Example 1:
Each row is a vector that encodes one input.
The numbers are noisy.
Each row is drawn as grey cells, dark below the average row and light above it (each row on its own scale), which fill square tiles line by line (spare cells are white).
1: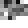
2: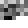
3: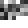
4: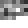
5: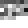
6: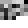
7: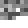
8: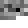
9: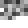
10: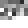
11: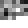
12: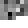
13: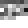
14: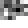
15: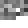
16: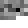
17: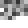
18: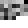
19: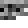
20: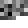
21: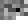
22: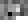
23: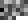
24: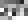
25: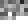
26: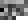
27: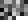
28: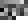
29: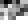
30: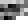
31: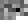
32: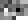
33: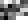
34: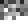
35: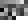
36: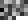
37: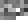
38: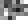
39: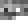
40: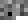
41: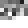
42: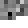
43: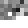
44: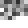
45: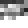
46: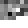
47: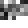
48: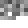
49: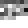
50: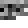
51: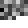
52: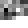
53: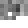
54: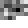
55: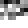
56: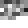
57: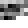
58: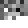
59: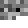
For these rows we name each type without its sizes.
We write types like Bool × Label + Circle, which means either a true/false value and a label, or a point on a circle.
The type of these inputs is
Bool × Bool × Bool × Bool.
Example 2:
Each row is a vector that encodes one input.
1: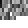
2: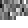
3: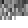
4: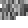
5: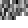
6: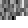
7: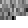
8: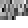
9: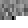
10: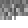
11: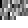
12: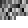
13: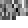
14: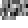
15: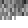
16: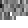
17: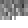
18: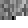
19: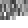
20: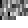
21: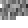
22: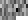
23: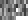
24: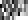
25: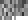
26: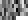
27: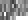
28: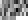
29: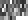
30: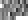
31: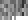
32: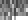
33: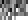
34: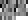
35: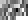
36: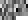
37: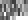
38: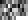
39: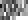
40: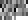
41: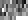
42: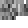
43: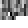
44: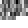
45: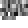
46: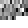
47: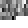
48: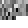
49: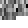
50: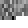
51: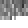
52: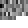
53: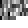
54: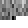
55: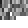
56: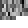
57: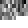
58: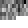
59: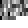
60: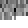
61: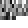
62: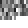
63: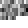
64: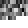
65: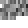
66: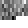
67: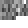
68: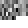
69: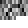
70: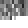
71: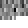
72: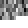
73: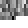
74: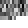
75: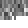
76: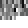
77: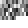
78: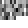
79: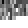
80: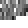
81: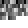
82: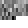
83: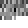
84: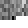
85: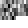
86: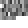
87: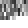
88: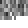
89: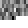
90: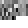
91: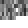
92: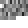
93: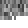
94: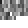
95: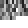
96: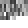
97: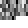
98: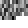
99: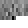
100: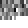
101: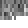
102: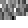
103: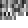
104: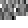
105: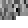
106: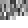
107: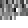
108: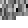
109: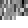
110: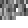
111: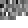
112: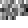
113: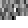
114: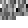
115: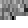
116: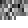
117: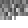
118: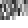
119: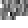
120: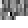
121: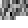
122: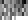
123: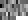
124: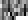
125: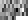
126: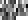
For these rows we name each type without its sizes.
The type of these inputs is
Bool × Bool × Bool × Bool + Unit.
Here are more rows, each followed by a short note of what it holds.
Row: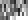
a fixed value
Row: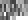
a fixed value
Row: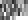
a fixed value
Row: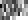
a fixed value
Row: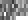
a fixed value
